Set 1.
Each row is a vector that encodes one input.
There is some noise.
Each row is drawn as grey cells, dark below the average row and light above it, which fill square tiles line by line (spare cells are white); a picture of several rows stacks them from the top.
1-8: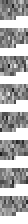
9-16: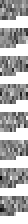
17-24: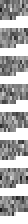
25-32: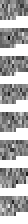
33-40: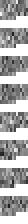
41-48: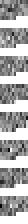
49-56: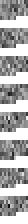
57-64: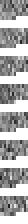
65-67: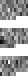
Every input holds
a point on a 9-point circle and one of 7 labels.
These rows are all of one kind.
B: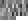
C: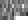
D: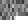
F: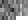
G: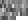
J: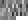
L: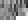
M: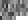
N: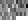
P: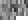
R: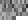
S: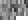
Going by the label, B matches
C, G and J.
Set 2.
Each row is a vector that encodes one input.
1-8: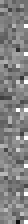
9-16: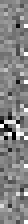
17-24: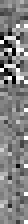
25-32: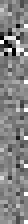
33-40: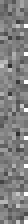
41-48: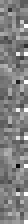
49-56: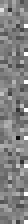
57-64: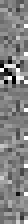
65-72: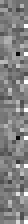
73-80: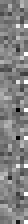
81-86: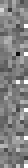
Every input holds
either a point on each of two 9-point circles, or a fixed value.
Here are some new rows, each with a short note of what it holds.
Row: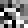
a fixed value
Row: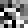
a fixed value
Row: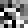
a fixed value
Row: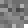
a point on each of two 9-point circles
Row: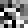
a fixed value
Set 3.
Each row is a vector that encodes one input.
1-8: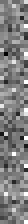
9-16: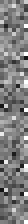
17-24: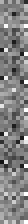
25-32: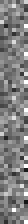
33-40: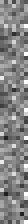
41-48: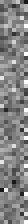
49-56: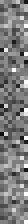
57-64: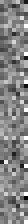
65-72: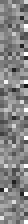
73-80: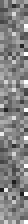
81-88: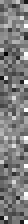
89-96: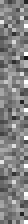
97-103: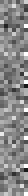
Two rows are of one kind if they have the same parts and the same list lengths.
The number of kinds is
2.
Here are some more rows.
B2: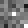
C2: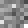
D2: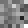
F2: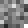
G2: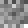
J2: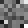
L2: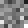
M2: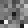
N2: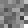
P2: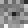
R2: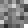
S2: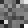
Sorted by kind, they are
B2, C2, D2, F2, G2, L2, N2, P2, R2
J2, M2, S2

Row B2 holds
a point on a 6-point circle and a true/false value.
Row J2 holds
a true/false value.
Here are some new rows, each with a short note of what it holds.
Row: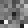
a true/false value
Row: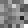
a point on a 6-point circle and a true/false value
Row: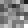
a point on a 6-point circle and a true/false value
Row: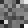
a true/false value
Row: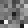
a true/false value
